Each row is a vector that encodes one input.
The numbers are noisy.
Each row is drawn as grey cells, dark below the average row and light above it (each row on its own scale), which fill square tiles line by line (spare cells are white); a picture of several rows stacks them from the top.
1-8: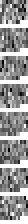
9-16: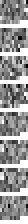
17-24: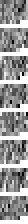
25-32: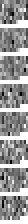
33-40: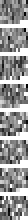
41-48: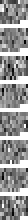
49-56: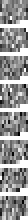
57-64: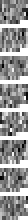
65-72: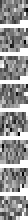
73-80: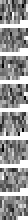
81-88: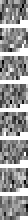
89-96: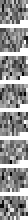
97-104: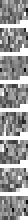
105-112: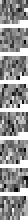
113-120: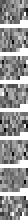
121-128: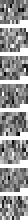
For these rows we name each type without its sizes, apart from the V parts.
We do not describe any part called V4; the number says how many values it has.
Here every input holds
a list of items, each either a point on a line, or a true/false value and a value of V4.
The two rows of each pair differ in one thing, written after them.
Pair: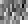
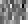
the value of V4 in item 2 of the list
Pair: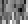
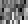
the true/false value in item 2 of the list
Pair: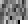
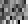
the true/false value in item 1 of the list
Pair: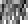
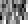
the true/false value in item 2 of the list
